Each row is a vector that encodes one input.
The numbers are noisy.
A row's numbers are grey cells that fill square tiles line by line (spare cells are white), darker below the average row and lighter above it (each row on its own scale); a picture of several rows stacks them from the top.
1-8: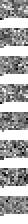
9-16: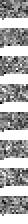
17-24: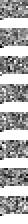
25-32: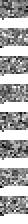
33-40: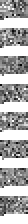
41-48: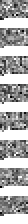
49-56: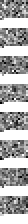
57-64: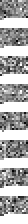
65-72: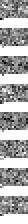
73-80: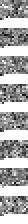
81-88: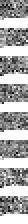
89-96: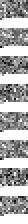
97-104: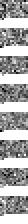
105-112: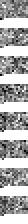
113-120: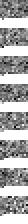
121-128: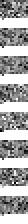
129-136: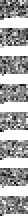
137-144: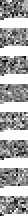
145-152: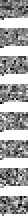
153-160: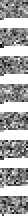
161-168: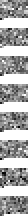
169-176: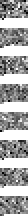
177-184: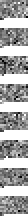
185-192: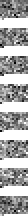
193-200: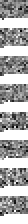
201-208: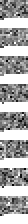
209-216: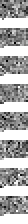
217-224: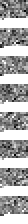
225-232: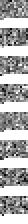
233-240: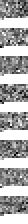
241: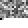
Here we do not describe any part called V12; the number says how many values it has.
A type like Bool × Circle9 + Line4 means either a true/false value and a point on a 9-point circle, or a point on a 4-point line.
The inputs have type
Label5 × V12 × V12 + Label9 × Label9 + Unit.
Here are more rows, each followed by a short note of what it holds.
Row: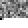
two labels (each one of 9)
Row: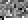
two labels (each one of 9)
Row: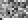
a fixed value
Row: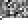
one of 5 labels and two values of V12
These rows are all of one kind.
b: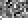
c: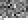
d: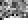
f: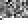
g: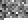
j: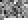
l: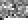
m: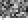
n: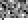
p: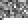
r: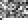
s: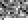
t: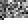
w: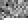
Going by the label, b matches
c, f, n and s.
